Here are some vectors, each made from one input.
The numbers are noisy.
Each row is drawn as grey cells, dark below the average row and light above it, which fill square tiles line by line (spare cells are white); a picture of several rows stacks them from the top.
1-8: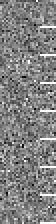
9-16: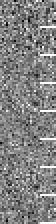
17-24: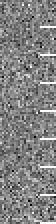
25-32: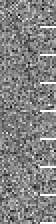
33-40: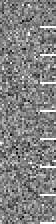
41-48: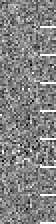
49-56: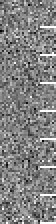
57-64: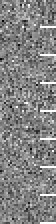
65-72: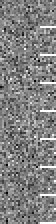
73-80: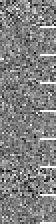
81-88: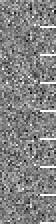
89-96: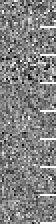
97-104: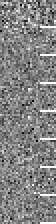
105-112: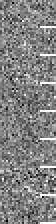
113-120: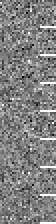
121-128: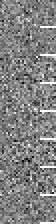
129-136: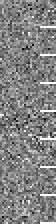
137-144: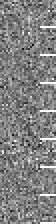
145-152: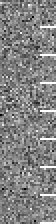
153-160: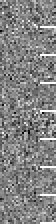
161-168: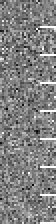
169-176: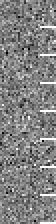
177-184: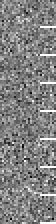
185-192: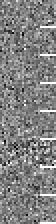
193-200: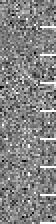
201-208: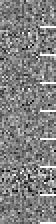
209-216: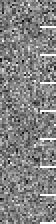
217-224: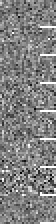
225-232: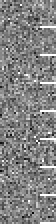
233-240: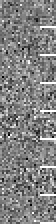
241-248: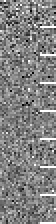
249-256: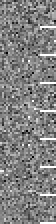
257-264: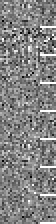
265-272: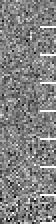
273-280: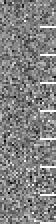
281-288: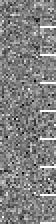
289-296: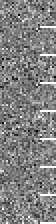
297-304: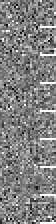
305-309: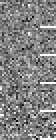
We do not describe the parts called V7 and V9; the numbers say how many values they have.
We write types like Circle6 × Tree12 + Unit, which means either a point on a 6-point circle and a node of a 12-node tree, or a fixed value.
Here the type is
(Bool × Bool × Bool × Label5 × V9 + (Circle5 + Label4) × V7) × V9.
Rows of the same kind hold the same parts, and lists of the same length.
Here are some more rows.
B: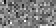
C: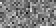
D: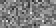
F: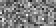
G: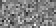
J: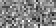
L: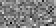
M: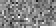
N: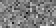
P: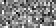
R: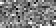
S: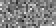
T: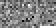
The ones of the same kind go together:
B, F, N, S, T
C, D, R
G, J, L, M, P

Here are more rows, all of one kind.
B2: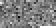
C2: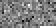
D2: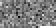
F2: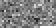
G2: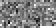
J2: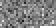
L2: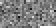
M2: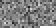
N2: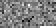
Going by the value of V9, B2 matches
D2 and L2.
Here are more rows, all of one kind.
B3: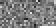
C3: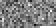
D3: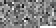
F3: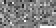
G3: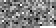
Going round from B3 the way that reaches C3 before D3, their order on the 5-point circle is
B3, F3, C3, G3, D3.
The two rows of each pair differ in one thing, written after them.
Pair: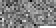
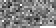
the value of V9
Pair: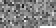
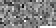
the value of V7
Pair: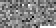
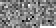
the value of V7
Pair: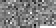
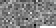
the place on the 5-point circle
